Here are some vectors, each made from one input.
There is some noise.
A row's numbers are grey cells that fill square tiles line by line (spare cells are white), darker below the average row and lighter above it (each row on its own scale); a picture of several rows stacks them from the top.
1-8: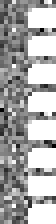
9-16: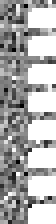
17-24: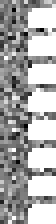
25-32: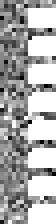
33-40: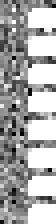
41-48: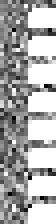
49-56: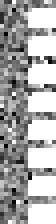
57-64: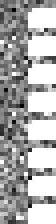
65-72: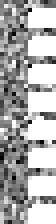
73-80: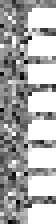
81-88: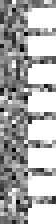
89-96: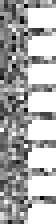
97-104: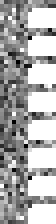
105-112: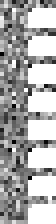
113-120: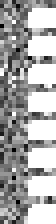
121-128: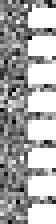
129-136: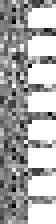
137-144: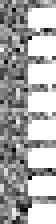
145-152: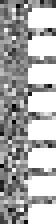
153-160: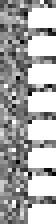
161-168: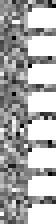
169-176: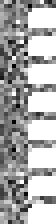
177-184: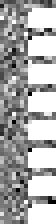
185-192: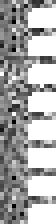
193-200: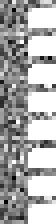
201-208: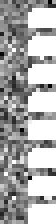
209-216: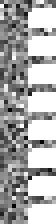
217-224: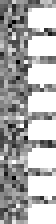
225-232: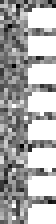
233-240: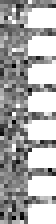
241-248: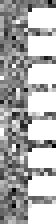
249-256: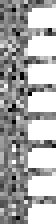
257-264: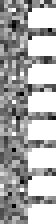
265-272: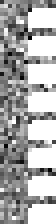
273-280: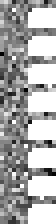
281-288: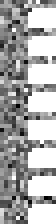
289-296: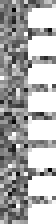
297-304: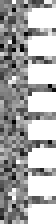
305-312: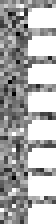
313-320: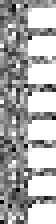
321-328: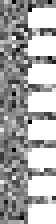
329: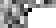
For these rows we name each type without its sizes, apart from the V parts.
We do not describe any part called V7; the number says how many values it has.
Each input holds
a list of items, each a label and a value of V7.
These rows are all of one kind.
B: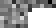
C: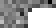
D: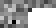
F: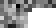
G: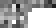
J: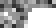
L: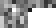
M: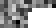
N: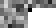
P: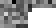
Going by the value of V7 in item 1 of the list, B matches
C and P.
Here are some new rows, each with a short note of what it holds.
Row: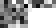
a list of one item
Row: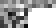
the empty list
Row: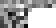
the empty list
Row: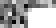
a list of one item
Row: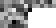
a list of two items
